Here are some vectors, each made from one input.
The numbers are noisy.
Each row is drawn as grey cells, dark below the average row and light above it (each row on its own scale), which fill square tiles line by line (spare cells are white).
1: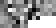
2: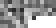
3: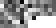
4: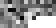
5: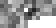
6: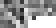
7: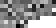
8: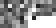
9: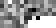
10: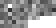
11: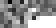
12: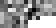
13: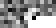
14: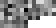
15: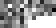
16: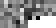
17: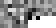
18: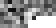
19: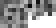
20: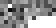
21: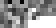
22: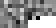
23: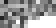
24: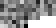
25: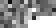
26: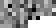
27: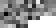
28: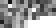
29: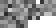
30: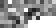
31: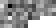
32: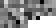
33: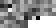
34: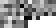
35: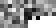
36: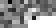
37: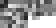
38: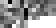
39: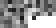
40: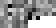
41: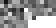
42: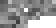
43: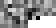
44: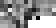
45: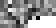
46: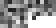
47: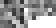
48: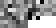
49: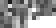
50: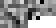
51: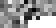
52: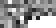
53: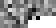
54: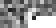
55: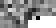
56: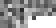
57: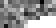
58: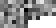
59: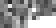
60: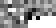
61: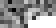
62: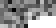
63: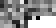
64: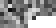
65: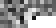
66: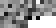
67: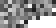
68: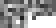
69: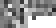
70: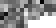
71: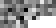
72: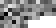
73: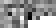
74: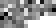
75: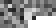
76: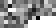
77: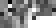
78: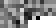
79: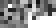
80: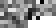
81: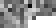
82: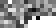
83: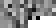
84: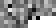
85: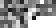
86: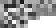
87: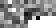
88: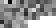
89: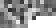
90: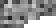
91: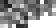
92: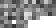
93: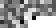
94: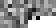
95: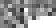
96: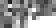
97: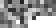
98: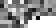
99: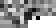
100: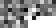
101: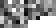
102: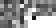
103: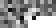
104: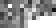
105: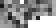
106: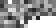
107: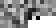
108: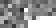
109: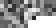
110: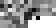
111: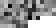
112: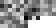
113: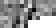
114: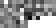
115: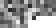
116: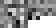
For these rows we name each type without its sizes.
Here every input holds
two labels, together with either a fixed value, or four true/false values.
